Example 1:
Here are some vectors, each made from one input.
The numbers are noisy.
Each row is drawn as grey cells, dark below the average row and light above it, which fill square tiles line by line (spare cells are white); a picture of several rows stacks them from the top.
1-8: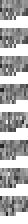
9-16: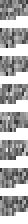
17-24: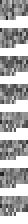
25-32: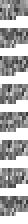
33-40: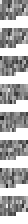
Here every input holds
a point on a 9-point circle.
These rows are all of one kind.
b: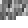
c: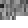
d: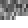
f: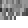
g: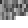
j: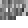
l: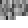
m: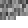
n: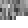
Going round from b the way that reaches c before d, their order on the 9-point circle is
b, m, c, d, g, l, f, n, j.
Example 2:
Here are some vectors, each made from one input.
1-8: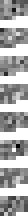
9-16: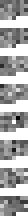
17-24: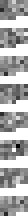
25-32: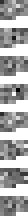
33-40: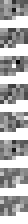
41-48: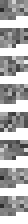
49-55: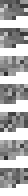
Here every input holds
one of 11 labels.
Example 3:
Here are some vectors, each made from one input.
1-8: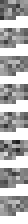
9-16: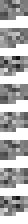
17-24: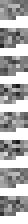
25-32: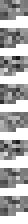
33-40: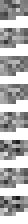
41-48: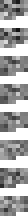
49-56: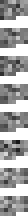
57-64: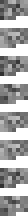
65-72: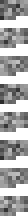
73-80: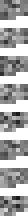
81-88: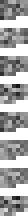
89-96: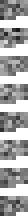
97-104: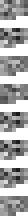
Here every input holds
a point on a 5-point line.
